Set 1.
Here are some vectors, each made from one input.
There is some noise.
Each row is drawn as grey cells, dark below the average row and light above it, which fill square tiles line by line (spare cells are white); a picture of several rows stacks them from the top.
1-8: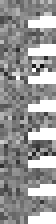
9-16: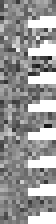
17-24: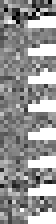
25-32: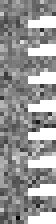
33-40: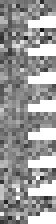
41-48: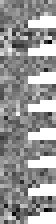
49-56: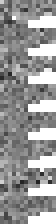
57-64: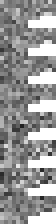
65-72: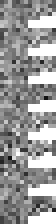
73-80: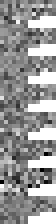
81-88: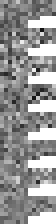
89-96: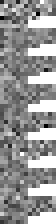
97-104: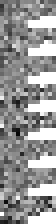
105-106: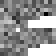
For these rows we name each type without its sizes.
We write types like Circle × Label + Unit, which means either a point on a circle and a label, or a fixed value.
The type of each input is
Bool × Bool × Bool + Circle + Unit.
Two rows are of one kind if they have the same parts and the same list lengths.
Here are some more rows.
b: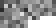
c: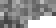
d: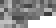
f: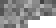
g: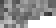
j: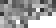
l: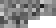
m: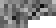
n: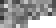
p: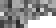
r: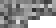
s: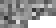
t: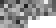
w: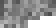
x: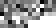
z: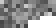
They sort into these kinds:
b, d, f, g, j, n, t, w, x
c, l, m, p, z
r, s

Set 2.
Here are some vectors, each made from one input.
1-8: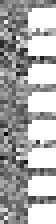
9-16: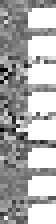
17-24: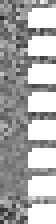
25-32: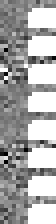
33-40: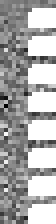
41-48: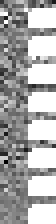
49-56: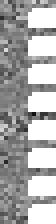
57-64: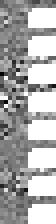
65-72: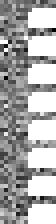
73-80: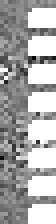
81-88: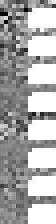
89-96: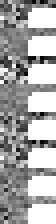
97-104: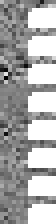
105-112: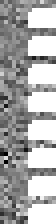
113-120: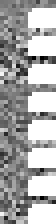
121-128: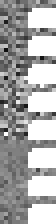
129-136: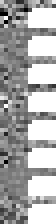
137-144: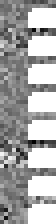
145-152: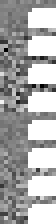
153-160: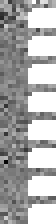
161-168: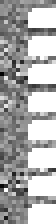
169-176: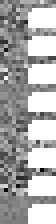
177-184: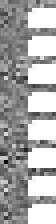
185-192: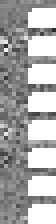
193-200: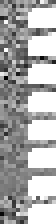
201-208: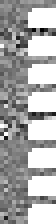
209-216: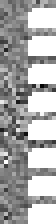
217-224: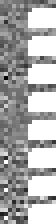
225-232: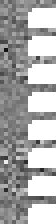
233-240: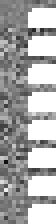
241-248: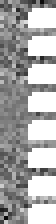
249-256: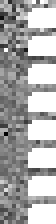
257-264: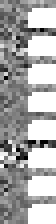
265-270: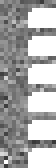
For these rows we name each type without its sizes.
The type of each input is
List(Line).
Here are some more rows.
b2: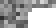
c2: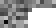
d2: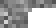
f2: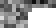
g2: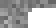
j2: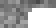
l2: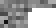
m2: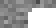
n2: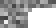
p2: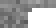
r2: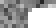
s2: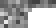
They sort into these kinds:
b2, c2, g2, j2, n2, s2
d2, f2, l2, m2, p2
r2

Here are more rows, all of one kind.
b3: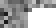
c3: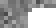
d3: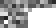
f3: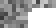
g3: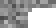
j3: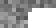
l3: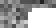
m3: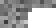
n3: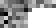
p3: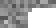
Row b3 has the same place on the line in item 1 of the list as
c3, f3, l3 and n3.
